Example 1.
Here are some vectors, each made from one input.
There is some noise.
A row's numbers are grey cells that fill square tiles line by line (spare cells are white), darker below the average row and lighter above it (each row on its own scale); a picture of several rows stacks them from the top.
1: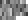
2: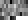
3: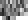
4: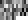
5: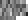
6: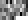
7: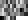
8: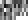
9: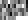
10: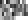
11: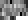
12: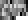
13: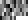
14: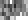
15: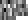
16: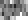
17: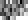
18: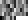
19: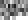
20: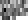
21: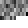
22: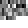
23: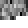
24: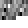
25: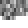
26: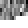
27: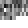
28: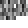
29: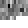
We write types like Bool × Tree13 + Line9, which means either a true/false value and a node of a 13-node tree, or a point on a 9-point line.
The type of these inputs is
Bool × Bool × Bool.
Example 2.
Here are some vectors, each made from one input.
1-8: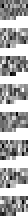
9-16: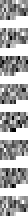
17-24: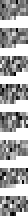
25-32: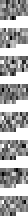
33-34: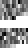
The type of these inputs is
Bool × Bool × Bool + Unit.
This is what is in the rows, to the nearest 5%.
About 25% of them hold a fixed value. The rest hold three true/false values.
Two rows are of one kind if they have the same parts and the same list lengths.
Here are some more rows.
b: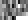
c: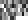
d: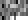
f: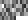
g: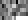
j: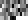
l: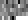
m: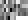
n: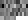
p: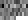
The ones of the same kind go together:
b, c, d, f, g, j, l, n, p
m

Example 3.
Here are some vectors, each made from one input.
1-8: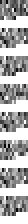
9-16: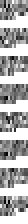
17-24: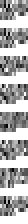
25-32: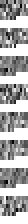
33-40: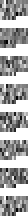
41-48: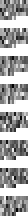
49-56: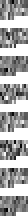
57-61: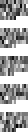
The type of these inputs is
Label9.
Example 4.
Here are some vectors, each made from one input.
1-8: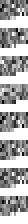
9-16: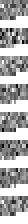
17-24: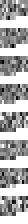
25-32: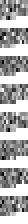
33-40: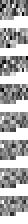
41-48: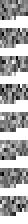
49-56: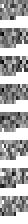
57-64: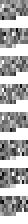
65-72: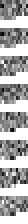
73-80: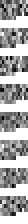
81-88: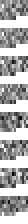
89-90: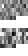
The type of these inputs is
Bool × Bool × Bool + Unit.
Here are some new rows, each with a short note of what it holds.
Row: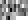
a fixed value
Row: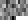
three true/false values
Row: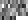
three true/false values
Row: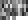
three true/false values
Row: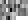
a fixed value
